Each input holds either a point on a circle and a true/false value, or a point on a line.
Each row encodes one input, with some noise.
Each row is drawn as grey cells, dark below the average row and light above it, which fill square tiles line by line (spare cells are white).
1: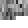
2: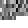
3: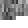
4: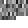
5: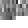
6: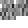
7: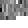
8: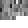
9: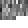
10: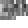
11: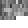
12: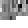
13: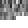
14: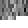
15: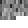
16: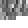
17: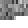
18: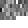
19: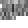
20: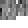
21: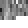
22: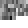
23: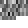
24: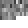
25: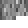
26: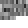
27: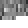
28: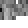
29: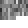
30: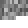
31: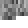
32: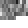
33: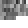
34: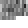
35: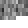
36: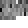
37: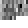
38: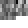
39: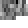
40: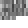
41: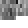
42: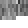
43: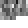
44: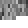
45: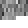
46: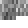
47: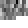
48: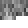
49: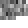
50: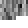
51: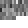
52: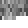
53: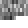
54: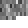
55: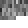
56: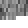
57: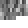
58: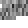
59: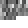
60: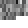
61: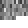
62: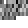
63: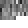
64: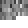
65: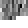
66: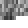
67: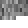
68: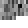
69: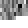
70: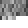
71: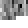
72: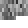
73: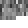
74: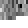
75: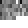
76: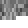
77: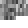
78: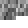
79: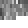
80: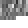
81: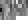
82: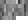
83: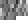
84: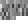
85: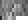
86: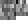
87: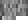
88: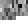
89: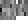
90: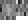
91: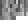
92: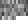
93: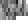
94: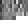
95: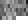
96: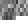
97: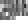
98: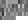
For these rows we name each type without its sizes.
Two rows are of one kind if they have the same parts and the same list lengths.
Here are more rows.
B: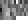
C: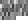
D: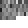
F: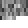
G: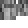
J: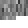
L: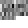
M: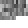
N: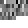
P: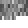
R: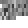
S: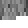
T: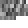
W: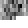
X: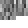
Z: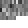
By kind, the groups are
B, D, F, G, J, P, S, Z
C, L, M, N, R, T, W, X

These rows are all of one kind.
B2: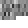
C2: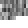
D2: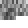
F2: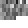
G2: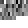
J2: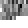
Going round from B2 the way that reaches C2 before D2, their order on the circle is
B2, C2, F2, D2, J2, G2.
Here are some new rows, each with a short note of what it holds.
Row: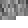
a point on a line
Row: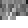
a point on a line
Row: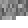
a point on a line
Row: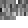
a point on a line
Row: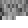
a point on a line
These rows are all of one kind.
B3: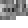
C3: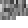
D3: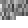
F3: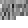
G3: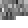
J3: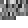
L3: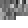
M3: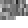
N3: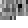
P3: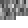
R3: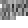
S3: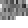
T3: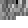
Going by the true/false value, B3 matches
J3, N3 and P3.
